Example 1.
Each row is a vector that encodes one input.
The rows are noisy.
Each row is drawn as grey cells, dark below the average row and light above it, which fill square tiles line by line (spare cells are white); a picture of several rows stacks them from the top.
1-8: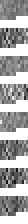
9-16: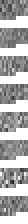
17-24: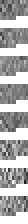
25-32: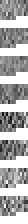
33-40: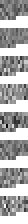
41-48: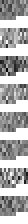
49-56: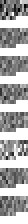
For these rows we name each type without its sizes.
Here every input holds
a point on a line, together with either a point on a circle, or a fixed value.
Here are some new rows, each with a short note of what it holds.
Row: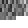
a point on a line
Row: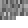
a point on a circle and a point on a line
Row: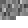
a point on a line
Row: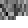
a point on a circle and a point on a line
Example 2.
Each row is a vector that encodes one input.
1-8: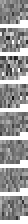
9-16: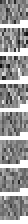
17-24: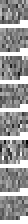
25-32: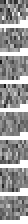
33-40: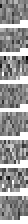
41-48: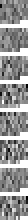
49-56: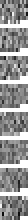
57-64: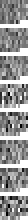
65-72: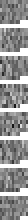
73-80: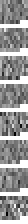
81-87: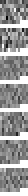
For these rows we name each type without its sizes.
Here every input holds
either a point on a circle, or a node of a tree.
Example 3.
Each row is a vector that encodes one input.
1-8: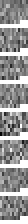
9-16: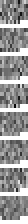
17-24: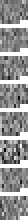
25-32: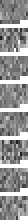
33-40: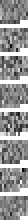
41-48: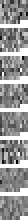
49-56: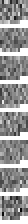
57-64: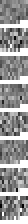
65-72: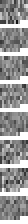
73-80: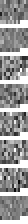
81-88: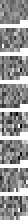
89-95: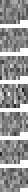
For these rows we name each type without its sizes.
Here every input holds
a point on a circle and a true/false value.
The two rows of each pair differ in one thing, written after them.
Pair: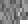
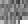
the place on the circle
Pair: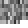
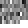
the place on the circle
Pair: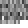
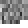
the place on the circle
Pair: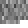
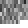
the true/false value
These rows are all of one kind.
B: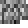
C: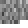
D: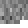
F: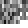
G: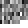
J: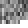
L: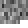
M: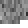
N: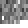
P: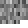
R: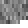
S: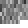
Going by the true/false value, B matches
C, F, N and R.
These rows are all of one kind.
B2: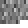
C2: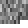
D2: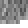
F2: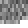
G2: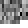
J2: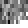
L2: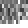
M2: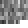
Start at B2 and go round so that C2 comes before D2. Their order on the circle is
B2, G2, M2, C2, J2, D2, L2, F2.
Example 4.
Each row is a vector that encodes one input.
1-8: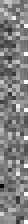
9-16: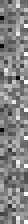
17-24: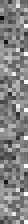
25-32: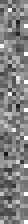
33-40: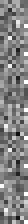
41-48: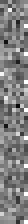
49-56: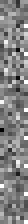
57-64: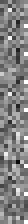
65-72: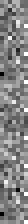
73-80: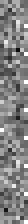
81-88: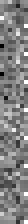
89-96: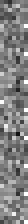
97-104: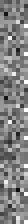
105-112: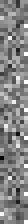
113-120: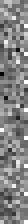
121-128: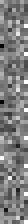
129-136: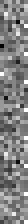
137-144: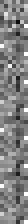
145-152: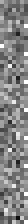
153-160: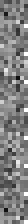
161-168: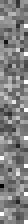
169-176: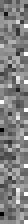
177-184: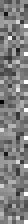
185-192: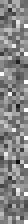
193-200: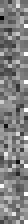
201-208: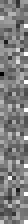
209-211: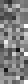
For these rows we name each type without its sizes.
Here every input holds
a point on a circle and a true/false value.
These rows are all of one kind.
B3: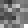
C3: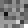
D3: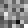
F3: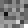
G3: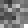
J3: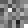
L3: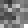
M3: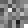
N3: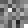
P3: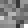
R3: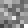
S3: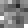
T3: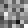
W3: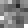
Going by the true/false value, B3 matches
C3, F3, G3 and L3.
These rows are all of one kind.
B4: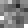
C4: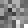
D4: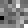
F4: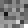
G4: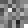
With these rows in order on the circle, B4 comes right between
C4 and F4.
